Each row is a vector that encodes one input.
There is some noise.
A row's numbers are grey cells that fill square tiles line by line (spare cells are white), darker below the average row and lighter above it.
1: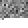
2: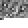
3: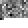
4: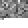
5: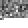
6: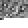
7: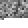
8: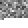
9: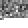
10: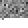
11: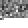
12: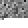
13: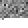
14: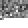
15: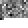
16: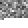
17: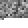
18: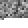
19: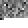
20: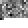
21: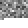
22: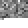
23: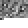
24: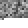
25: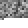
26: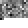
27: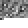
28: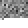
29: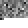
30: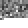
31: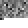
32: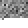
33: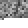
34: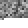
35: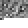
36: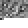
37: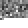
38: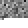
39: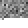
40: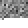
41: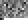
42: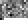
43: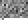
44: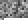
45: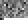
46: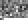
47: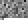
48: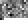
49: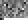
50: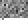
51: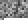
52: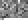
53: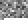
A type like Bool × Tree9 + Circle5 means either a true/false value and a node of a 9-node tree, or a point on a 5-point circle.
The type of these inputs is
Line4 + Line5.
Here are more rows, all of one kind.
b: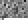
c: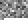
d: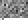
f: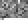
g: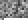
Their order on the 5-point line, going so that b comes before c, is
f, d, b, g, c.
